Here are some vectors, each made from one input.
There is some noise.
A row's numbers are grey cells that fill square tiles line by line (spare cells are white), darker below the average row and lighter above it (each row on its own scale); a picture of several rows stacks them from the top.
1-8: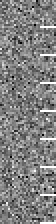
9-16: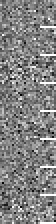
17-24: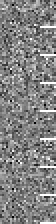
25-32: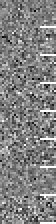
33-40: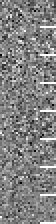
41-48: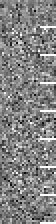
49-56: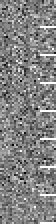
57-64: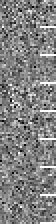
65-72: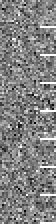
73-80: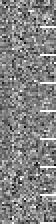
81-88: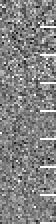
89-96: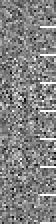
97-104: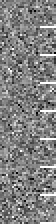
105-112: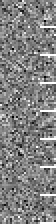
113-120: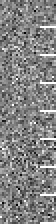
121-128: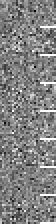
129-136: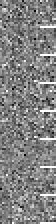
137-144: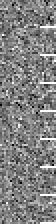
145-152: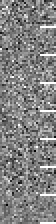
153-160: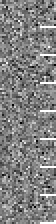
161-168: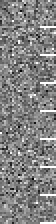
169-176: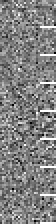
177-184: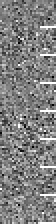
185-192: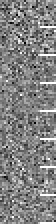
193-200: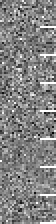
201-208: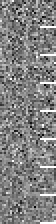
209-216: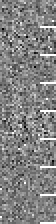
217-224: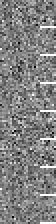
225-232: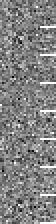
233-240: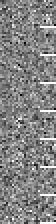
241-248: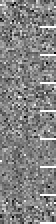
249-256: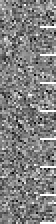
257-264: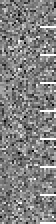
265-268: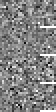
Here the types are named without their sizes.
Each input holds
a point on a circle and a true/false value, together with either a point on a line, or a node of each of two trees.
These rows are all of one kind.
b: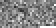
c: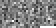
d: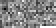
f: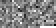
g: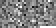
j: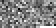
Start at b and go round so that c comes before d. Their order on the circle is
b, f, j, c, d, g.
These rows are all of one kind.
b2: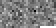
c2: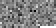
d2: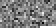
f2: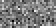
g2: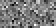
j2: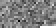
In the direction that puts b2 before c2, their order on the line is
f2, g2, j2, d2, b2, c2.
